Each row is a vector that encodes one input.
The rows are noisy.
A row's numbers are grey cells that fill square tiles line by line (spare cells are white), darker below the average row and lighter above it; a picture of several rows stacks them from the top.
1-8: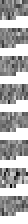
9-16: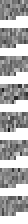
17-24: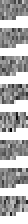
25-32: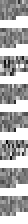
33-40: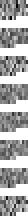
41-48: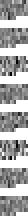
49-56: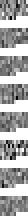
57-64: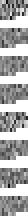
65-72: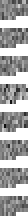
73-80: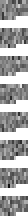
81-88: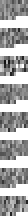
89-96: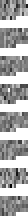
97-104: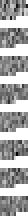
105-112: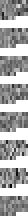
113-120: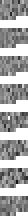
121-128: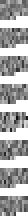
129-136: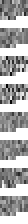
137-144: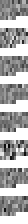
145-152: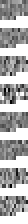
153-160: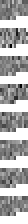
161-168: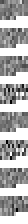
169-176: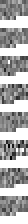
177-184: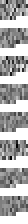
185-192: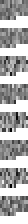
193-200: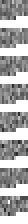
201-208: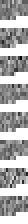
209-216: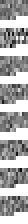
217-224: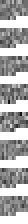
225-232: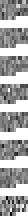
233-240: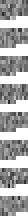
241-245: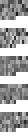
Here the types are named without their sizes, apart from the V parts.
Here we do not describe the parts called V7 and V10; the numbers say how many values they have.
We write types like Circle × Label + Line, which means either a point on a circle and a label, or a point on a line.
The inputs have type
Bool × ((Circle + Unit) × V10 + V7) + Line.
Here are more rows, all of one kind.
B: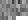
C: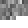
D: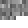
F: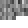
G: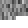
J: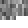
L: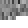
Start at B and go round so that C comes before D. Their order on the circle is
B, C, J, G, F, D, L.
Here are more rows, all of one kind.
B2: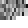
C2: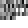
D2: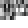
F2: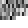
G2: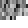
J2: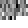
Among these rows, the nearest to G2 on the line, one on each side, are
B2 and J2.
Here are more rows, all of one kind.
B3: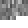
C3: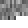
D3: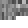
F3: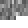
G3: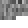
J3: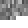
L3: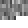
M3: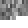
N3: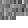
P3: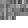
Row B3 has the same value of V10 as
J3, M3 and P3.
